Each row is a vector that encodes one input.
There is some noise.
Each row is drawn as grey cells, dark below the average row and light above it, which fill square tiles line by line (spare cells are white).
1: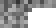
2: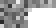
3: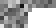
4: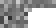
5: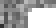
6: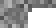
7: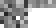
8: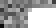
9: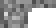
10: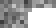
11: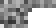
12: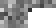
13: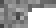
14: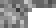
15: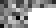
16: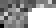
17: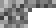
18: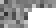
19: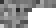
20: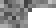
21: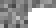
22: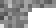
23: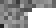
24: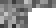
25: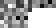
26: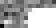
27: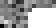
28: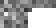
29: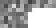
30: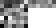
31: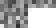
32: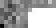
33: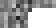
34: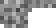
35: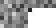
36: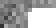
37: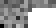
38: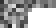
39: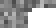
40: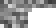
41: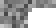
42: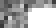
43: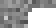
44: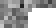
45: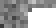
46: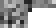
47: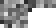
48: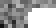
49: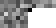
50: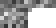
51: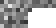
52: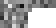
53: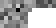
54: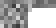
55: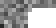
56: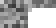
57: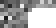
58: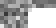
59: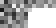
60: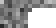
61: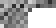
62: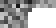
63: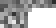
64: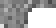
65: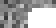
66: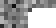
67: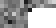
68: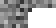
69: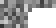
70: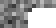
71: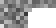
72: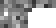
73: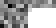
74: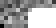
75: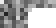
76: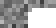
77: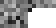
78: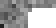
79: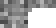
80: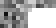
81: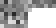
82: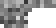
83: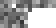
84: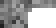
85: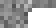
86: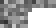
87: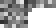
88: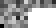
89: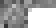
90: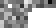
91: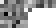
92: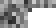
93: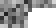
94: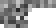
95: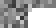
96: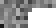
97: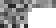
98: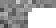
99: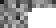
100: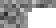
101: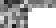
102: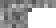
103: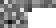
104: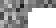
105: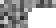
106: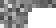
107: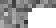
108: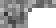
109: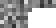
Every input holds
four true/false values, together with either one of 11 labels, or a point on a 5-point line.
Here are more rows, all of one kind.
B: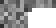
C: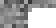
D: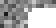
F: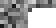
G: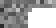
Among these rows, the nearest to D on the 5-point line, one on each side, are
B and F.
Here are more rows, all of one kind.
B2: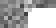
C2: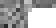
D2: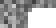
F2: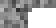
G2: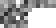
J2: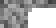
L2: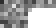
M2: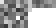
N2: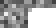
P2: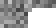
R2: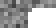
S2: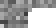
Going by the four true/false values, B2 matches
C2, J2, L2 and N2.
